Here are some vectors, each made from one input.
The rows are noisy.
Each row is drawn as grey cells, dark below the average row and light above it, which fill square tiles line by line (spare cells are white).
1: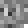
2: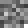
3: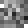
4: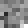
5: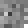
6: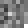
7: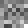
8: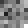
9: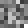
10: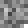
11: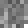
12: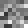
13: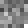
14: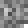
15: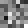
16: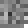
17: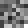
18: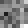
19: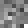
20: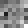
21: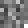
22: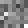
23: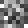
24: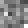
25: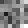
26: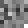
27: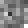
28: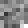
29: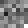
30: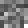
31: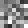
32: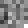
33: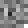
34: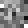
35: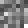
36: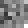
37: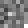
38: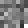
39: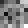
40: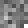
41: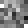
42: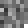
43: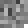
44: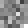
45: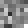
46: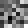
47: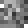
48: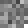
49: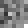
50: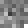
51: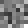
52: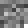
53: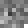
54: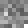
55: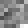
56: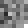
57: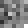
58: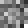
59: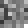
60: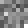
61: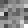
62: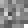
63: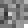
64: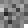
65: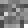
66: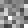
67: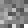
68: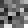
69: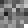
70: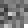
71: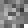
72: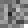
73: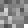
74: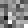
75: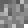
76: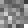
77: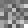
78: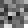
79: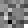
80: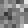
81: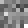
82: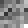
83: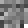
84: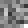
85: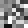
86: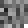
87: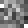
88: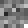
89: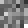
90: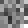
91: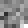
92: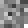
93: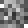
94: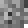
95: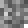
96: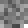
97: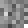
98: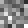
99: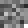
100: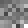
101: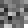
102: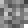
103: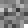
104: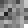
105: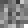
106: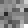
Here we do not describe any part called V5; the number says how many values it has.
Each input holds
a list of up to two items, each a true/false value and a value of V5.
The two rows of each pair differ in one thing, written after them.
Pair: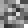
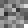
the true/false value in item 2 of the list
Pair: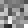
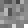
the value of V5 in item 2 of the list
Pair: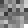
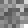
the true/false value in item 2 of the list
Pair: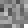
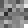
the true/false value in item 1 of the list
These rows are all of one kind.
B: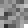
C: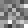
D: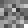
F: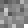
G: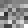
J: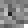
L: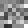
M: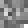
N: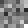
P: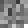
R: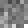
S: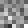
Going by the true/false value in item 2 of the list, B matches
J and M.
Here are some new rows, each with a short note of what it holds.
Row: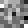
the empty list
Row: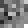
a list of one item
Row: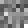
a list of one item
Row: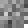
a list of two items
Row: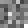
a list of one item
